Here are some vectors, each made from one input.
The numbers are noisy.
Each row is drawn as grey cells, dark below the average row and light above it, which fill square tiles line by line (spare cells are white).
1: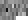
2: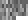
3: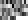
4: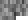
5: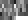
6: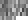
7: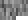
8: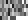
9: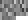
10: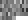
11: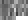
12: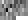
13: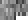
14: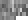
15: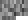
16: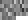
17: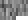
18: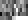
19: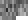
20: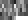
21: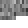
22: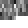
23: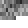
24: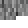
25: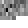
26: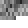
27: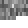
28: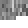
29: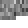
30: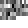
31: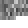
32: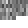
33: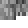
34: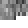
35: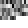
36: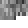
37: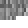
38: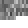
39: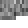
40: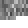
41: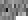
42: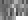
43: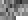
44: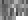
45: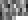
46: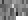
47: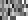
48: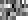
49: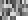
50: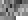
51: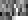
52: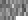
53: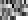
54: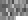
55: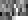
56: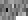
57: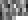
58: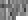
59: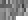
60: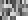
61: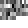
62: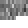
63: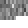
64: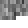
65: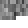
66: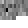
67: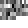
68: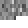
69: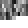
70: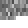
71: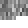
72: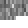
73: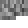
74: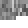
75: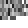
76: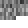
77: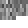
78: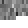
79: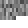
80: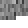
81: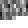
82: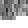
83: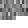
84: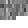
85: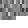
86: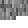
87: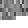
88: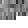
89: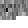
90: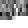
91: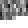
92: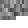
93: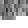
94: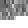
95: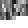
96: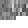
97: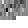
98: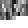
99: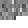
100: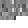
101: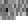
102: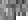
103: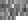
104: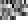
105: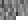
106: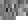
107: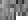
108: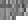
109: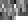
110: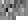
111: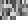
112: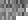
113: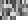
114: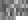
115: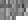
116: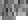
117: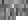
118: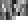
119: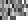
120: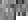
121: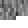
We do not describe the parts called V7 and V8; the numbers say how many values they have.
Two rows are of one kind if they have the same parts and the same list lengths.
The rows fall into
3 kinds.
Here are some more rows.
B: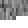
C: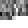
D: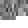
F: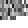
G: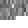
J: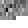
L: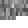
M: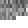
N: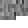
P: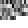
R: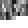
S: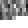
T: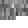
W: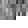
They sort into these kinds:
B, D, G, J, L, M, T
C, F, P, R, S
N, W

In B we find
a point on a 4-point line and a value of V7.
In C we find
a value of V8.
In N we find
a point on each of two 4-point lines.
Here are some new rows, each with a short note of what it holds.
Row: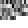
a value of V8
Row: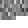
a point on each of two 4-point lines
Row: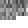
a point on a 4-point line and a value of V7
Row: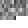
a point on a 4-point line and a value of V7
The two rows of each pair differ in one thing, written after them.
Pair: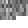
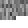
the value of V7
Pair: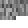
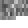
the place on the 4-point line
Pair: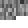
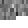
the place on the 4-point line
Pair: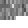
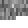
the value of V7
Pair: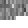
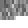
the place on the 4-point line
